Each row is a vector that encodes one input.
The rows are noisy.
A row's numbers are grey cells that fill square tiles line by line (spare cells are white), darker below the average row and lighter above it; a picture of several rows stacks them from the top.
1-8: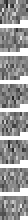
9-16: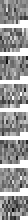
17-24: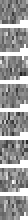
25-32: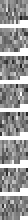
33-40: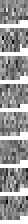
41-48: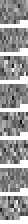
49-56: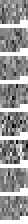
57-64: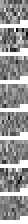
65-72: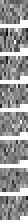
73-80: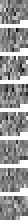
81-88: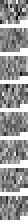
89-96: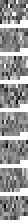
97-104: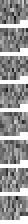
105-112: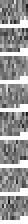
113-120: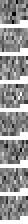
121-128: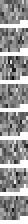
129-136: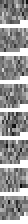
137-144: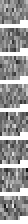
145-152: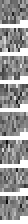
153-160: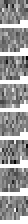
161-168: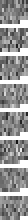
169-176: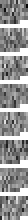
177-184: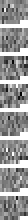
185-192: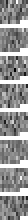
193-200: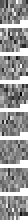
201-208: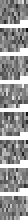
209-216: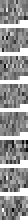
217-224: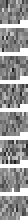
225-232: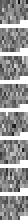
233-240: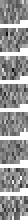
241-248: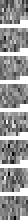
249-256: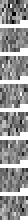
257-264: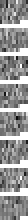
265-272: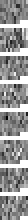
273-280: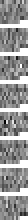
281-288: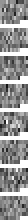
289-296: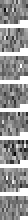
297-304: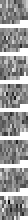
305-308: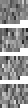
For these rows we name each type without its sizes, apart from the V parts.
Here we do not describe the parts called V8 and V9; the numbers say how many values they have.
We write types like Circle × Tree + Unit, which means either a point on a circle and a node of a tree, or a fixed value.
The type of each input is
List(Line) + V8 × V9.
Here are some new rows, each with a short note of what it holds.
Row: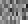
the empty list
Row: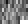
a value of V8 and a value of V9
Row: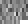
the empty list
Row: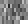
a list of two items
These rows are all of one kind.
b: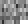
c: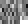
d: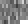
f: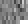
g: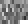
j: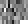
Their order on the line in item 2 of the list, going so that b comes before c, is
g, b, c, j, f, d.
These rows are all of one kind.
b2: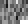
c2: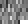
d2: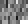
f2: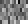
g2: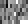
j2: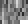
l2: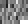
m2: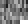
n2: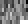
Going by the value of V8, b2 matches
d2, g2 and l2.
